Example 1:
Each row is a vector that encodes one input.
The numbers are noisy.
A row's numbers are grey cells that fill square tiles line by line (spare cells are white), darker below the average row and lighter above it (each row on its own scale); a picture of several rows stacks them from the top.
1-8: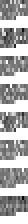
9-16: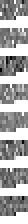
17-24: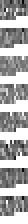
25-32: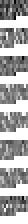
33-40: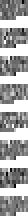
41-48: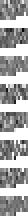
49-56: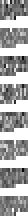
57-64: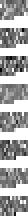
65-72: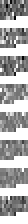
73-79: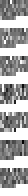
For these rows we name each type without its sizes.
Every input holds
a point on a line.
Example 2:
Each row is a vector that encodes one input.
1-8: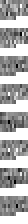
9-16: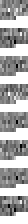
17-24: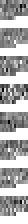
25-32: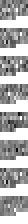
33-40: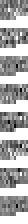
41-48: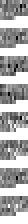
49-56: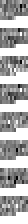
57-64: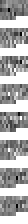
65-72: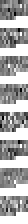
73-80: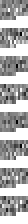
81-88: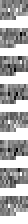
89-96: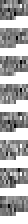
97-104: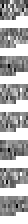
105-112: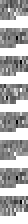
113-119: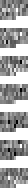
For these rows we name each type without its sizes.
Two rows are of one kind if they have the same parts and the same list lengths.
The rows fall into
2 kinds.
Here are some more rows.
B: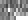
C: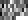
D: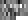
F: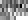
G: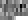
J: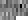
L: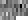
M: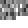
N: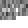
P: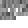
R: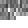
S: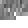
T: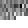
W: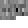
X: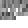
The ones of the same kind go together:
B, D, F, G, J, L, M, N, P, R, S, T, W, X
C

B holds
a point on a circle.
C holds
a fixed value.
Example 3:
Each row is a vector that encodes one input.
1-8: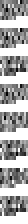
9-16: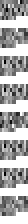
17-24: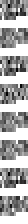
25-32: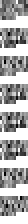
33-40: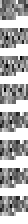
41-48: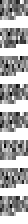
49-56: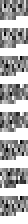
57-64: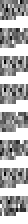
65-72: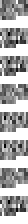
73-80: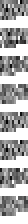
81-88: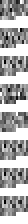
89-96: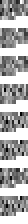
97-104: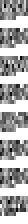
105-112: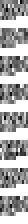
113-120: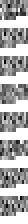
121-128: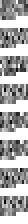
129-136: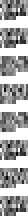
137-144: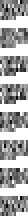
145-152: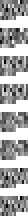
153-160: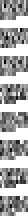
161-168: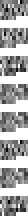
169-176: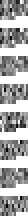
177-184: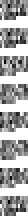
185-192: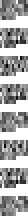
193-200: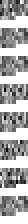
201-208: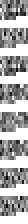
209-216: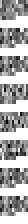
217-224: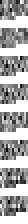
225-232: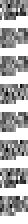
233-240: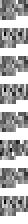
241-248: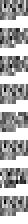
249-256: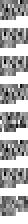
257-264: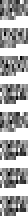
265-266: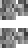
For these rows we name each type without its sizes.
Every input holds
a label.
